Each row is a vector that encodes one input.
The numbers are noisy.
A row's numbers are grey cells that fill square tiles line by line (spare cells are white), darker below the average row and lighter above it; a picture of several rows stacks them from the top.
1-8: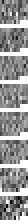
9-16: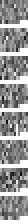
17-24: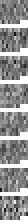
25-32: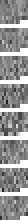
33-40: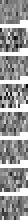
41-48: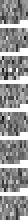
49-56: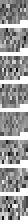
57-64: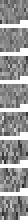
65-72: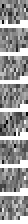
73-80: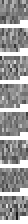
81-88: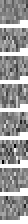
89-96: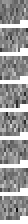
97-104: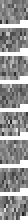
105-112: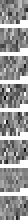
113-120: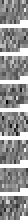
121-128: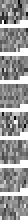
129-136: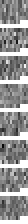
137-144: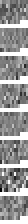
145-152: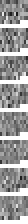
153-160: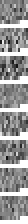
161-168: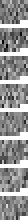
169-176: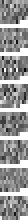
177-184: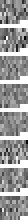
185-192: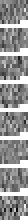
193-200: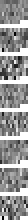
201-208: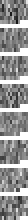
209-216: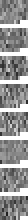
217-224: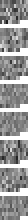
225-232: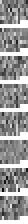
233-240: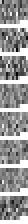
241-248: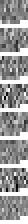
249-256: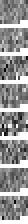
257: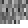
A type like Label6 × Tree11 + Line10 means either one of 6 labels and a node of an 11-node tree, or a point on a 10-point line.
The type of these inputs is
Circle10 + Line6 + List3(Circle6).
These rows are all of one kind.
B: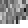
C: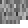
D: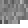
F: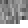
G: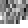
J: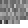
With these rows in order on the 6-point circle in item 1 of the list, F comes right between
C and D.
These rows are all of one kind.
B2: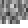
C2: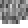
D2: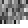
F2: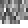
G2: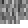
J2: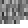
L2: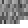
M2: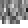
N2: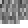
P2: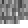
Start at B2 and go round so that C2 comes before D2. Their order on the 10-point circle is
B2, M2, F2, C2, N2, P2, G2, J2, D2, L2.
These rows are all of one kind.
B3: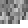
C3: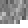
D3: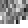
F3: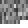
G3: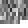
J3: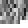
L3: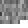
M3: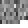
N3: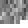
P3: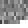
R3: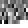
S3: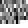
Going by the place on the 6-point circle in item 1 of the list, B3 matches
J3, L3 and P3.
